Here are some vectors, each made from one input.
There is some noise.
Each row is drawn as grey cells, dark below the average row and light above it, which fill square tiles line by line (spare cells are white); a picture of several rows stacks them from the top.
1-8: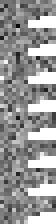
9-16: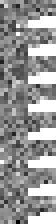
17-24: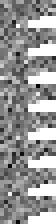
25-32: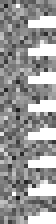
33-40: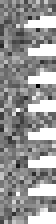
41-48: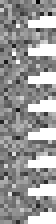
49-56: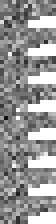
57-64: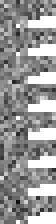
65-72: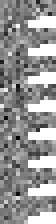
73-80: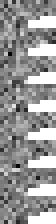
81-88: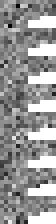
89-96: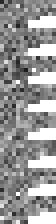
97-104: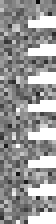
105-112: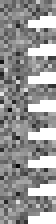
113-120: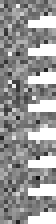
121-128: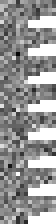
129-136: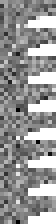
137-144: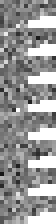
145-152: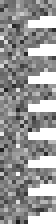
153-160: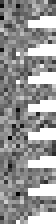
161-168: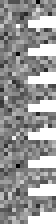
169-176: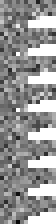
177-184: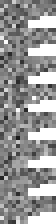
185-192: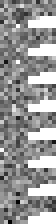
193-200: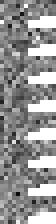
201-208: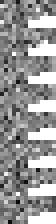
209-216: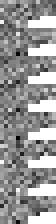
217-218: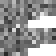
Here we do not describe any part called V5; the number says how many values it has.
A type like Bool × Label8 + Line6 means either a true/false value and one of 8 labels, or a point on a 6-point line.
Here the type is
(Line6 + Tree10) × (Tree9 + Unit) × V5.
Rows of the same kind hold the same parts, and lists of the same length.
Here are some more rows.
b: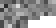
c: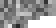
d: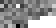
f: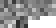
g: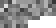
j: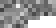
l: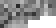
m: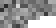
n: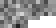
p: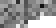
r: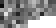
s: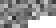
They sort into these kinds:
b, c, j, m, n
d, f
g, r, s
l, p

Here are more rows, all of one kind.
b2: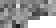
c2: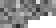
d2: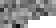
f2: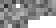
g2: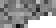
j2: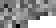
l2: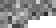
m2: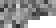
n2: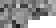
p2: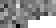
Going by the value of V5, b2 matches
j2, m2, n2 and p2.
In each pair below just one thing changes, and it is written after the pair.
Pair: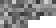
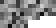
the node of the tree
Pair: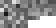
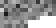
the value of V5
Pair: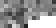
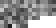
the value of V5
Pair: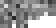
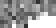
the value of V5
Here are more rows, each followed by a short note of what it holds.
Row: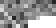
a point on a 6-point line, a node of a 9-node tree and a value of V5
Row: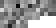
a point on a 6-point line, a node of a 9-node tree and a value of V5
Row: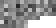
a node of a 9-node tree, a node of a 10-node tree and a value of V5
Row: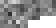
a node of a 9-node tree, a node of a 10-node tree and a value of V5
